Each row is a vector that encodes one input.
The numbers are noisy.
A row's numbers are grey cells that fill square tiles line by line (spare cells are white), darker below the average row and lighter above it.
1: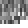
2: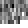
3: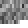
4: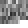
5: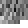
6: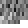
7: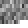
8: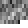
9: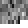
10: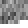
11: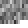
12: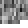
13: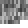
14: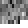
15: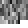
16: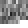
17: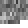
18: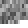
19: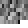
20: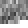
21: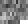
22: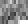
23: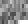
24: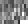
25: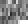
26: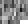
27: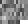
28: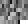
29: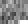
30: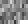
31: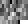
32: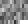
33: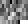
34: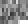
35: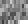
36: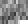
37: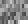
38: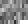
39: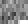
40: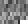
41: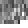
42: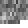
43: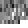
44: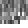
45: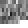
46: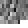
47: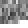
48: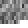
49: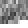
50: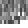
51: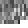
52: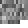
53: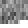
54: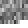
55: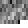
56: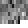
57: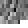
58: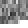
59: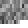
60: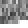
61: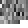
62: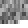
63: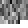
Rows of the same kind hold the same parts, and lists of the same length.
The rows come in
2 kinds.
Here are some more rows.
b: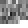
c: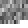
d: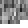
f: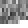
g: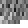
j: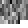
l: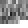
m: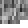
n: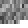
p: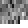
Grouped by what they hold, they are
b, c, f, l, n
d, g, j, m, p

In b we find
a point on a 7-point line.
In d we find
a point on a 3-point line and a point on a 6-point line.
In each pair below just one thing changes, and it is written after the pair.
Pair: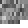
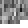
the place on the 3-point line
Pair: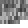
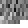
the place on the 3-point line
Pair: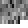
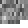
the place on the 6-point line
